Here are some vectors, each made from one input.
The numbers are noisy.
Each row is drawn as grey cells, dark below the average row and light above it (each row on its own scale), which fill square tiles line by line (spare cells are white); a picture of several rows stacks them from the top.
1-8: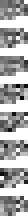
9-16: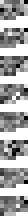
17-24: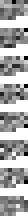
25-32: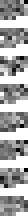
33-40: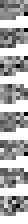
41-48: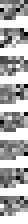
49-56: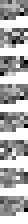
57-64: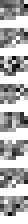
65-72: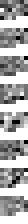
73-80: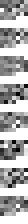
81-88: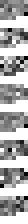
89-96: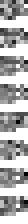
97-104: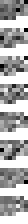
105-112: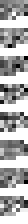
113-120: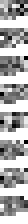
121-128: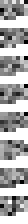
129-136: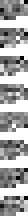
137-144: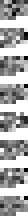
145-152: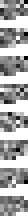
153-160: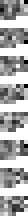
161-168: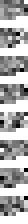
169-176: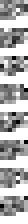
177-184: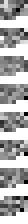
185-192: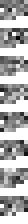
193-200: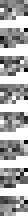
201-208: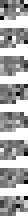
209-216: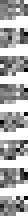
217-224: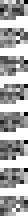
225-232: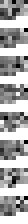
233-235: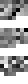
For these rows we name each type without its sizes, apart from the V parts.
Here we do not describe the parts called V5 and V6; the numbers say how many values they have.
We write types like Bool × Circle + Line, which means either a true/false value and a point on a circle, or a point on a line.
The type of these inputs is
(Bool × Bool × Bool + V5) × V6 + List(Circle).
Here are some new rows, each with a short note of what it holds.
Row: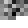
a value of V5 and a value of V6
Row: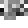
a value of V5 and a value of V6
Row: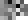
a list of two items
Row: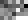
a list of two items
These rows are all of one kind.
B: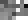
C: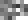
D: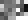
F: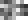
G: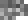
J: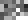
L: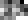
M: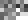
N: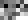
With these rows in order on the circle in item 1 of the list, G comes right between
C and L.
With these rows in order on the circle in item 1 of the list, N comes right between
L and M.
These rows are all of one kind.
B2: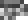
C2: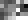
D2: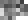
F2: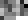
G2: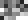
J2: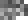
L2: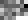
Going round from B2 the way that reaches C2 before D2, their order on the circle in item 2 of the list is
B2, J2, C2, G2, F2, D2, L2.
